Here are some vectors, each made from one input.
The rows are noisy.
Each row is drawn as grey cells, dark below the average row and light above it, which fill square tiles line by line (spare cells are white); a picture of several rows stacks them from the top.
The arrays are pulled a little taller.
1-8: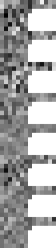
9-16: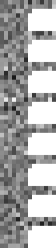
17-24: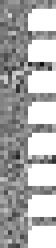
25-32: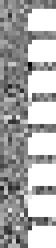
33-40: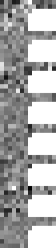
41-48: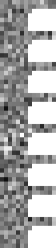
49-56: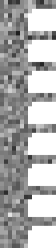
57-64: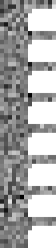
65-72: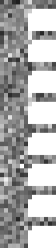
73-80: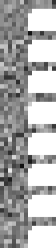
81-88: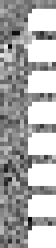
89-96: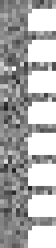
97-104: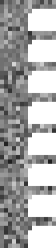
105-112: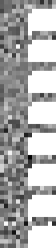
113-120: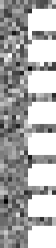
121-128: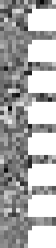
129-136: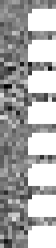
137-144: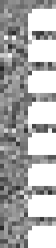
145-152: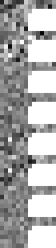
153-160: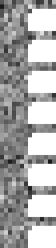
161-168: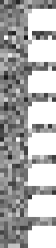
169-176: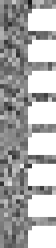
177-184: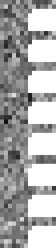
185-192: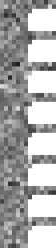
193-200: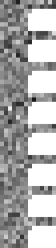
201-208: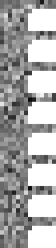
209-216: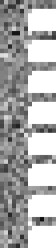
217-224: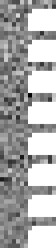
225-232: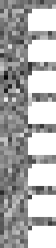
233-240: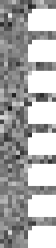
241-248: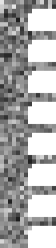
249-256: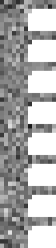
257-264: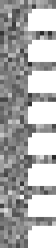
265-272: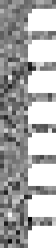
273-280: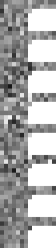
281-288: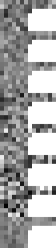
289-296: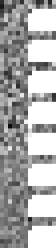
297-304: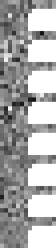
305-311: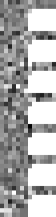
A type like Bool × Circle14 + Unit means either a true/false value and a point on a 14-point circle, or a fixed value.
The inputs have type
List2(Circle9) + Tree13.
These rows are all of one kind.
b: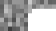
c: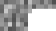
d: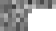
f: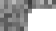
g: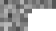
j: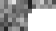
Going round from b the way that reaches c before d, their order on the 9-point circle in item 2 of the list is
b, c, f, g, j, d.
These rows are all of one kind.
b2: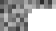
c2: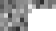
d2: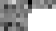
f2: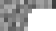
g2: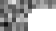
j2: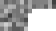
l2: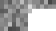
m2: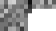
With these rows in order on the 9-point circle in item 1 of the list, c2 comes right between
d2 and j2.
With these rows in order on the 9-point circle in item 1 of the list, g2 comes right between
b2 and m2.
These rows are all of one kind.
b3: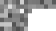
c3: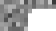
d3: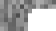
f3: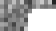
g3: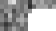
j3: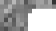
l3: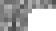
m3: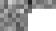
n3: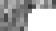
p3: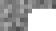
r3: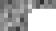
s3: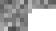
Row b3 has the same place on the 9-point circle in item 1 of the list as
g3, m3 and n3.
